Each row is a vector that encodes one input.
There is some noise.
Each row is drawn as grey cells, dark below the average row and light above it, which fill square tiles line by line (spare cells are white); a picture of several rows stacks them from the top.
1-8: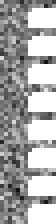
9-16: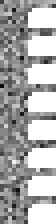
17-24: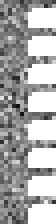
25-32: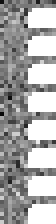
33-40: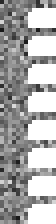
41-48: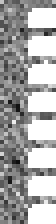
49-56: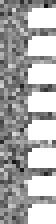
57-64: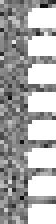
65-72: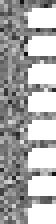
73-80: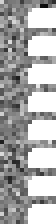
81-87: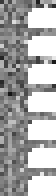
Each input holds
a point on a 5-point line, together with either one of 5 labels, or a point on a 5-point line.
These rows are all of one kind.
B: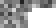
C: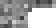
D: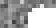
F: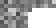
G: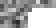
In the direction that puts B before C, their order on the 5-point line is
B, C, F, D, G.
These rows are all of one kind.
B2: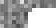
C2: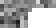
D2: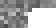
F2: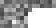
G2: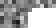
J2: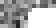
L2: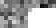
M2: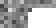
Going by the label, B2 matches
J2 and L2.
